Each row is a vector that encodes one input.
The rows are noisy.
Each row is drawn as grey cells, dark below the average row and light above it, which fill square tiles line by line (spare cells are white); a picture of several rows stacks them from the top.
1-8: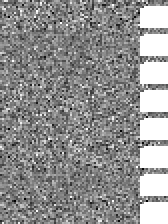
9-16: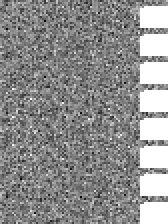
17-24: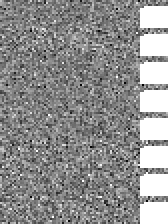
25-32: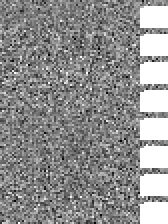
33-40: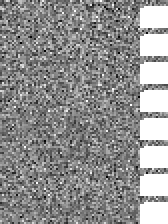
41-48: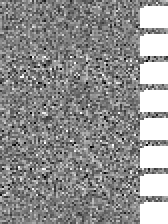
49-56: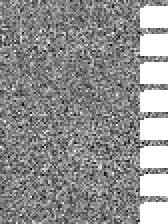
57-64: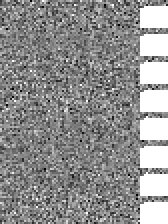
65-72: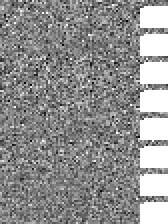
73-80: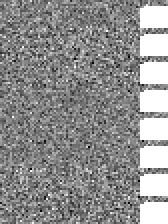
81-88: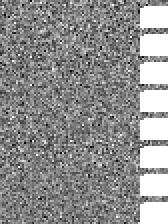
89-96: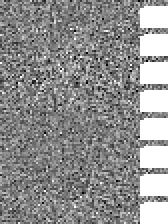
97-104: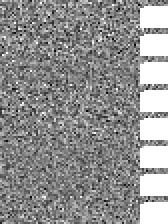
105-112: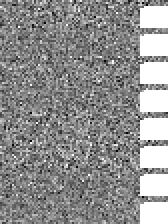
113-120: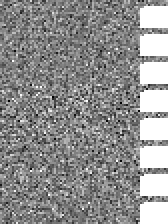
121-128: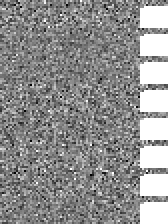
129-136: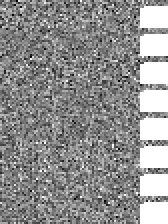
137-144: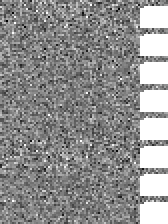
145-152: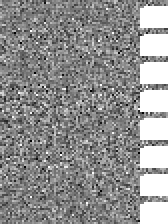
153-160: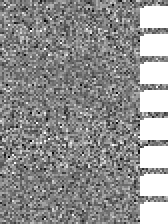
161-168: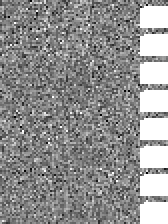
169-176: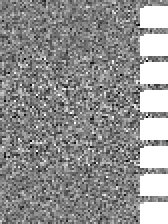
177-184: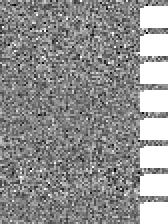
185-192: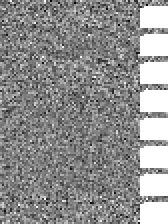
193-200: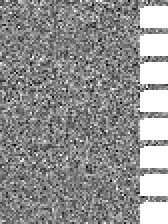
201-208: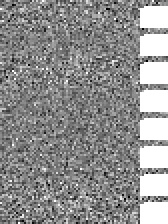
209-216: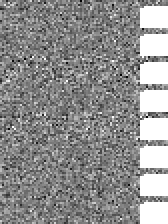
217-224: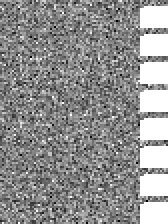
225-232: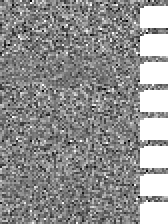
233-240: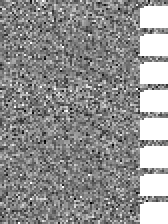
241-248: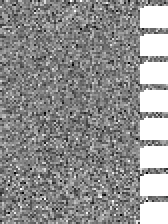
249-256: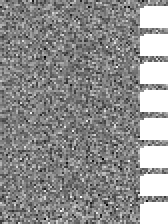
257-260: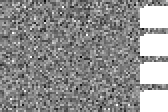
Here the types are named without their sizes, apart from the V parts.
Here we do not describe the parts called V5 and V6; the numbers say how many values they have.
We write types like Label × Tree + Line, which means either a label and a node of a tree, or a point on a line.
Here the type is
Line × (Line + V5) + List(Circle) × V6.
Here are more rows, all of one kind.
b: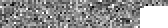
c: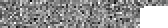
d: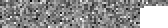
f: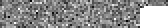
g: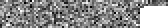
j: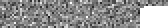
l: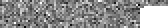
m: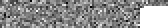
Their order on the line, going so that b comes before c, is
f, m, g, b, j, d, c, l.
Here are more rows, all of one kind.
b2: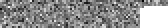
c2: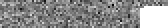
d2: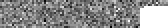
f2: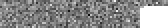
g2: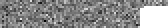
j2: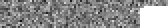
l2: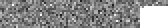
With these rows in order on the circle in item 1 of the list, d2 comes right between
c2 and g2.
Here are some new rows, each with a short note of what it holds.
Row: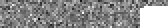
a value of V6, together with the empty list
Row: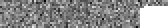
a value of V6, together with a list of one item
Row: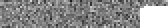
a value of V6, together with a list of one item
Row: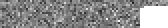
a value of V6, together with a list of one item
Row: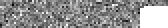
a point on a line and a value of V5
